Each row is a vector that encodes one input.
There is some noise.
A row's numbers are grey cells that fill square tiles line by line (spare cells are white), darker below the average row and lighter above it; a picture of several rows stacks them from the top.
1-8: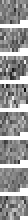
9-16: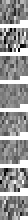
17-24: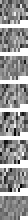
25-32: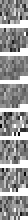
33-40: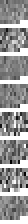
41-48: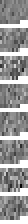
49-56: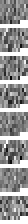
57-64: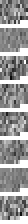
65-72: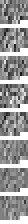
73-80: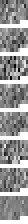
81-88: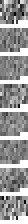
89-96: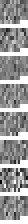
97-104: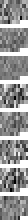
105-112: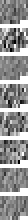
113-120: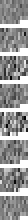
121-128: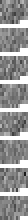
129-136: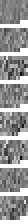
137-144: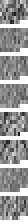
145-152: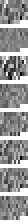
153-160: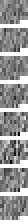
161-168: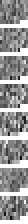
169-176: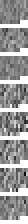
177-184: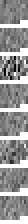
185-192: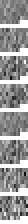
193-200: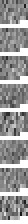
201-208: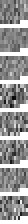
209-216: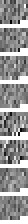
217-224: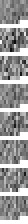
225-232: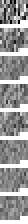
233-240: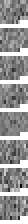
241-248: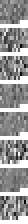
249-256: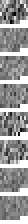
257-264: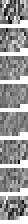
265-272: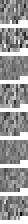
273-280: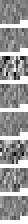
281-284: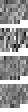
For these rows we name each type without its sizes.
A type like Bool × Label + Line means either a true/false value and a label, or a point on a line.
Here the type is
Circle + List(Line).
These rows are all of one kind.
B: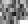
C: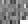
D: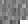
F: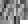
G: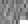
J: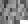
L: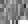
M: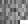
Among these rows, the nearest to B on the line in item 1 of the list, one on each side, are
C and G.
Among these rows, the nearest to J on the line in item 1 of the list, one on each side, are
L and M.
